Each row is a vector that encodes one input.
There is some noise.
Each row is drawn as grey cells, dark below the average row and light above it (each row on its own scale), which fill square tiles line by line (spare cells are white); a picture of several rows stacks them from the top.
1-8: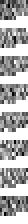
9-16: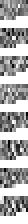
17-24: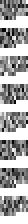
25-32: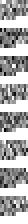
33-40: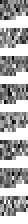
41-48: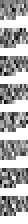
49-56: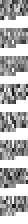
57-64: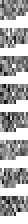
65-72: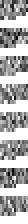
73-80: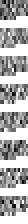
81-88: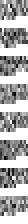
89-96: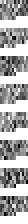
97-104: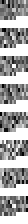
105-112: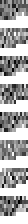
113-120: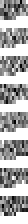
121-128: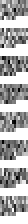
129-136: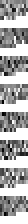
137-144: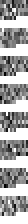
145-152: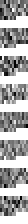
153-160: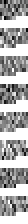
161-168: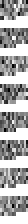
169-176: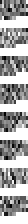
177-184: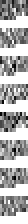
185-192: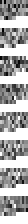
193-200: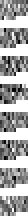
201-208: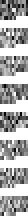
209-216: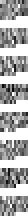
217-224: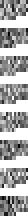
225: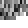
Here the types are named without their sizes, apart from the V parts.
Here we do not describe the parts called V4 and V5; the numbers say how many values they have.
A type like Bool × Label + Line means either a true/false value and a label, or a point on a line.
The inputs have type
(Bool × Bool × Bool + V4) × (Line + V5) × Tree.
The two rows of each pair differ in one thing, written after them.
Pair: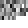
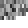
the node of the tree
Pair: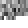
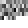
the value of V5
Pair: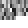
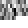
the node of the tree
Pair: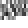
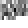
the node of the tree
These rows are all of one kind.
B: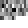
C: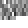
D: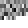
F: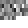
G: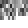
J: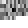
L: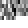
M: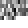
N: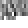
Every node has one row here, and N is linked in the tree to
L.
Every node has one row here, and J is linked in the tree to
D and L.
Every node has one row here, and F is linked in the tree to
M.
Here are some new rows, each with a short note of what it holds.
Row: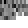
a point on a line, a node of a tree and a value of V4
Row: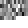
a node of a tree, three true/false values and a value of V5
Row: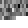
a point on a line, a node of a tree and a value of V4
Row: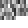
a node of a tree, a value of V4 and a value of V5
